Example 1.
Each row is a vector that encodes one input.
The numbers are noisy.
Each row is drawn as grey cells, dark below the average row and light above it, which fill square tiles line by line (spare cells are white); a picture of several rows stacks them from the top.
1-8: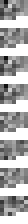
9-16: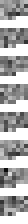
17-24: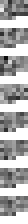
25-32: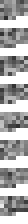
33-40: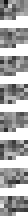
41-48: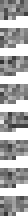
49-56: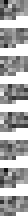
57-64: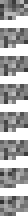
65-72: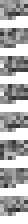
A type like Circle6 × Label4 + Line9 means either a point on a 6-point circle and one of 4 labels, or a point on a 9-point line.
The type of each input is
Tree9.
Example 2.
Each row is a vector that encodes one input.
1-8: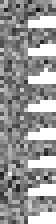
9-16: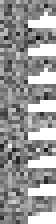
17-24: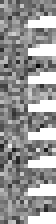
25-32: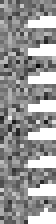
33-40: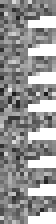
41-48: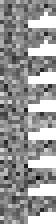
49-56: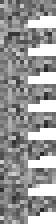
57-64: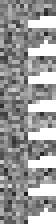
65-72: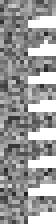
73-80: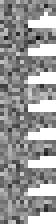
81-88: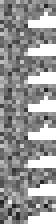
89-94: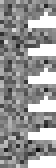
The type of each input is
Circle11.
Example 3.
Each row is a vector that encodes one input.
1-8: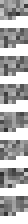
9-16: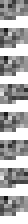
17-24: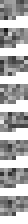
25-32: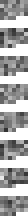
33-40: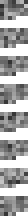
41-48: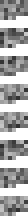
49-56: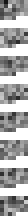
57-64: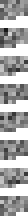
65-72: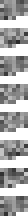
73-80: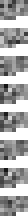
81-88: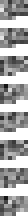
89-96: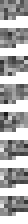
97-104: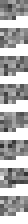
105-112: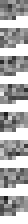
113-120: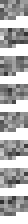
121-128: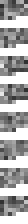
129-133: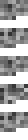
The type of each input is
Tree9.
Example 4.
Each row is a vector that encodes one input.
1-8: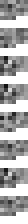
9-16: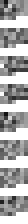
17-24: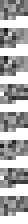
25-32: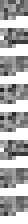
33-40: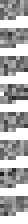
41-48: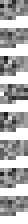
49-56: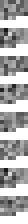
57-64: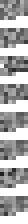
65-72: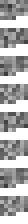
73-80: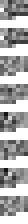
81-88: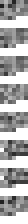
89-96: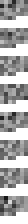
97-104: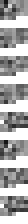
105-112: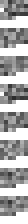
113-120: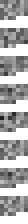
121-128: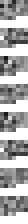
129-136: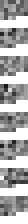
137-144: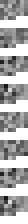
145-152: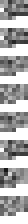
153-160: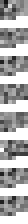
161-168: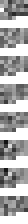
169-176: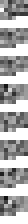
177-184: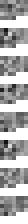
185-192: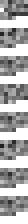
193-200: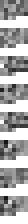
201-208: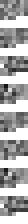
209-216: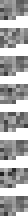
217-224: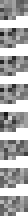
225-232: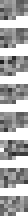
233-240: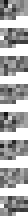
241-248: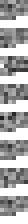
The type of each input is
Tree7.
